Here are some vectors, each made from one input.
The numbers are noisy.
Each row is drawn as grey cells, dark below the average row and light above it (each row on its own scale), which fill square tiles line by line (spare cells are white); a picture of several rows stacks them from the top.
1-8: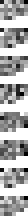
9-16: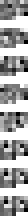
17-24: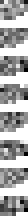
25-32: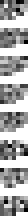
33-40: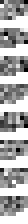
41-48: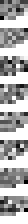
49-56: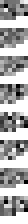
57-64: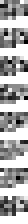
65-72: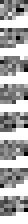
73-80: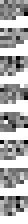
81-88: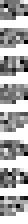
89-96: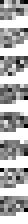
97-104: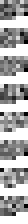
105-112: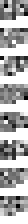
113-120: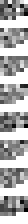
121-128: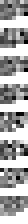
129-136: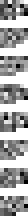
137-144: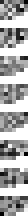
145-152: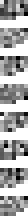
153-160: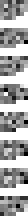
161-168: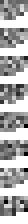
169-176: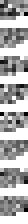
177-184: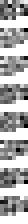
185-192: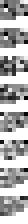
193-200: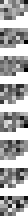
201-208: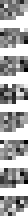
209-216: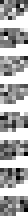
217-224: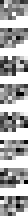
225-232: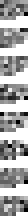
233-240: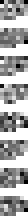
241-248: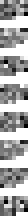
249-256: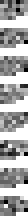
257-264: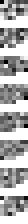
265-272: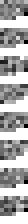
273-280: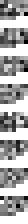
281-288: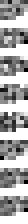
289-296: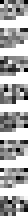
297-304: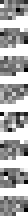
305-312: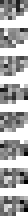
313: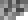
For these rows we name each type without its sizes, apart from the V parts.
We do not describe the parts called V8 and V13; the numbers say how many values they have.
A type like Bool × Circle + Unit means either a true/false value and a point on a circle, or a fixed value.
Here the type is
Bool × V8 + Circle × V13 + Unit.
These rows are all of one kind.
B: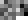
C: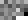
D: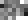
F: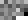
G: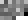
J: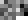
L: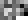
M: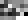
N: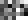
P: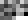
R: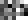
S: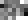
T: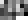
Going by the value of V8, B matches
J and T.
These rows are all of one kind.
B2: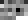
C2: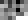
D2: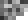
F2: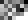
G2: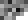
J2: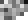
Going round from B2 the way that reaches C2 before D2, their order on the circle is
B2, C2, F2, G2, D2, J2.
